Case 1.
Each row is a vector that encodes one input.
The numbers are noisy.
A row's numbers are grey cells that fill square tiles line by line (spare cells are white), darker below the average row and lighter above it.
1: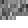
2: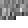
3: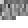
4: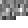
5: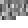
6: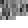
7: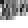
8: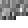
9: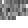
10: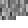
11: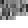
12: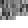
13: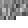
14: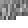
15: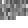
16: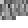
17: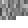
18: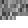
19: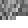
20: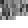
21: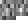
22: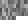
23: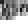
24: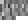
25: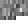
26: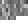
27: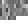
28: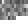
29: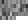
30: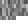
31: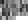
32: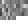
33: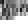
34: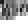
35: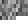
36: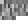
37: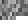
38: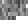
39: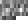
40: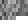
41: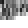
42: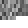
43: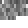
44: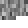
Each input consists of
either a point on a 3-point line and a point on a 5-point line, or a point on a 4-point line.
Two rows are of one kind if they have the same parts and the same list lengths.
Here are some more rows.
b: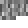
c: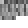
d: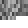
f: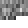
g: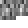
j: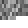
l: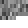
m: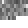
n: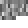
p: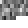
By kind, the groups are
b, c, f, g, m, n, p
d, j, l

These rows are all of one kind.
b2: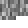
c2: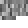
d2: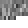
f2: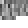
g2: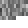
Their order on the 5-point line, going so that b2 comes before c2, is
d2, g2, b2, c2, f2.
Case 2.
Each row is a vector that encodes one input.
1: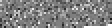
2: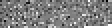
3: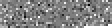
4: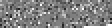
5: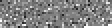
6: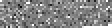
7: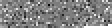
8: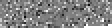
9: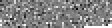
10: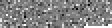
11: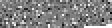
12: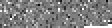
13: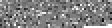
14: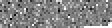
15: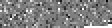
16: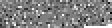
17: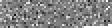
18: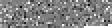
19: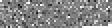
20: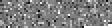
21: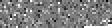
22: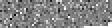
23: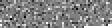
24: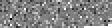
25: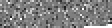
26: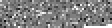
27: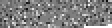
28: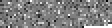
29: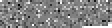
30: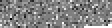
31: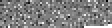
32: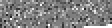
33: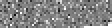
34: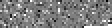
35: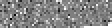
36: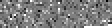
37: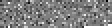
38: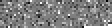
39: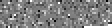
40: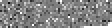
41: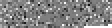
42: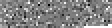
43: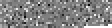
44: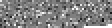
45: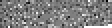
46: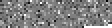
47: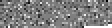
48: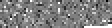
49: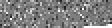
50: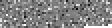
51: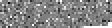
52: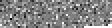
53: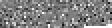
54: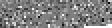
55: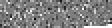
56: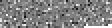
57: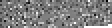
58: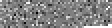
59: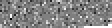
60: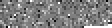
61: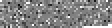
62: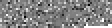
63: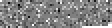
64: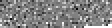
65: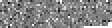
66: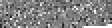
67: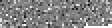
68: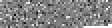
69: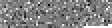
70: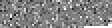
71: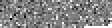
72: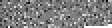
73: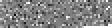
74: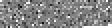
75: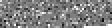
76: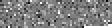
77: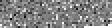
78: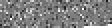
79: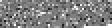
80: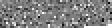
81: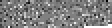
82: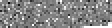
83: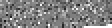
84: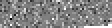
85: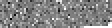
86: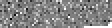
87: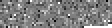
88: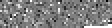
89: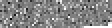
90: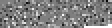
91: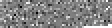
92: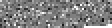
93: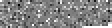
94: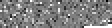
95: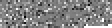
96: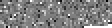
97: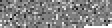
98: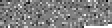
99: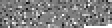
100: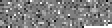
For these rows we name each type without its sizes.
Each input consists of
a point on a circle and a true/false value.
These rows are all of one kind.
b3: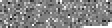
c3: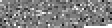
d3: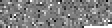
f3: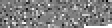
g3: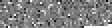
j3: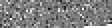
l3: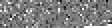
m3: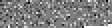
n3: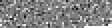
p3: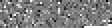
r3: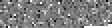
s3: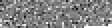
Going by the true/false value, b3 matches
n3 and s3.
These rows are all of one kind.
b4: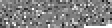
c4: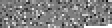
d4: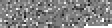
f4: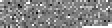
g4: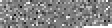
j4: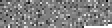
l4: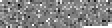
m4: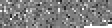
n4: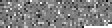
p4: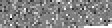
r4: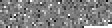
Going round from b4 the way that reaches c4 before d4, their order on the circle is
b4, c4, p4, j4, n4, r4, d4, m4, g4, f4, l4.
